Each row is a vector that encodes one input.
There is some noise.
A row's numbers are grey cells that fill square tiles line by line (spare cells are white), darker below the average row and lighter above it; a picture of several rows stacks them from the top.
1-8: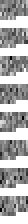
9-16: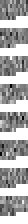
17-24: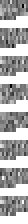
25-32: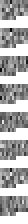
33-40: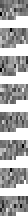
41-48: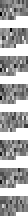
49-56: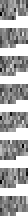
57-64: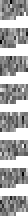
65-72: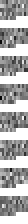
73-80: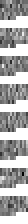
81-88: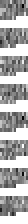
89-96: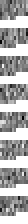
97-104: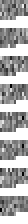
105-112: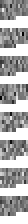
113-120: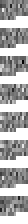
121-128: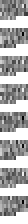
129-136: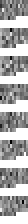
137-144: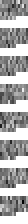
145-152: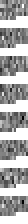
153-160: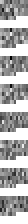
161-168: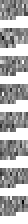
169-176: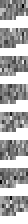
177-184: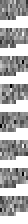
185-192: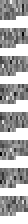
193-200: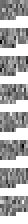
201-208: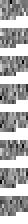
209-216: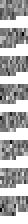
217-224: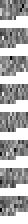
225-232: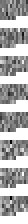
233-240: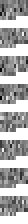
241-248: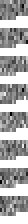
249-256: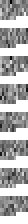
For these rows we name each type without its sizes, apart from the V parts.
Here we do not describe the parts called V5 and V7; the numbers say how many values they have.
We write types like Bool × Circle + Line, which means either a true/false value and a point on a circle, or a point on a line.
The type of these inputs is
(Bool × V5 + Line × V7) × Tree.
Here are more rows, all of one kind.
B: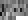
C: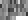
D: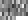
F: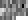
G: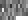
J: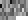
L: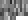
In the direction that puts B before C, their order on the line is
F, G, B, C, L, D, J.
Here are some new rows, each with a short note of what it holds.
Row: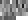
a node of a tree, a true/false value and a value of V5
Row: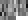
a node of a tree, a true/false value and a value of V5
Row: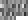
a node of a tree, a true/false value and a value of V5
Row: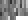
a point on a line, a node of a tree and a value of V7
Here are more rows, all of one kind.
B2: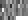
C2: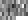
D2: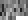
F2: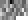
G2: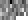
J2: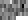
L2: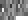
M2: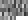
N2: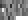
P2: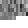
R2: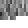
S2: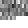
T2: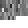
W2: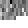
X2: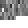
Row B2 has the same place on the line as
C2, F2, G2 and W2.
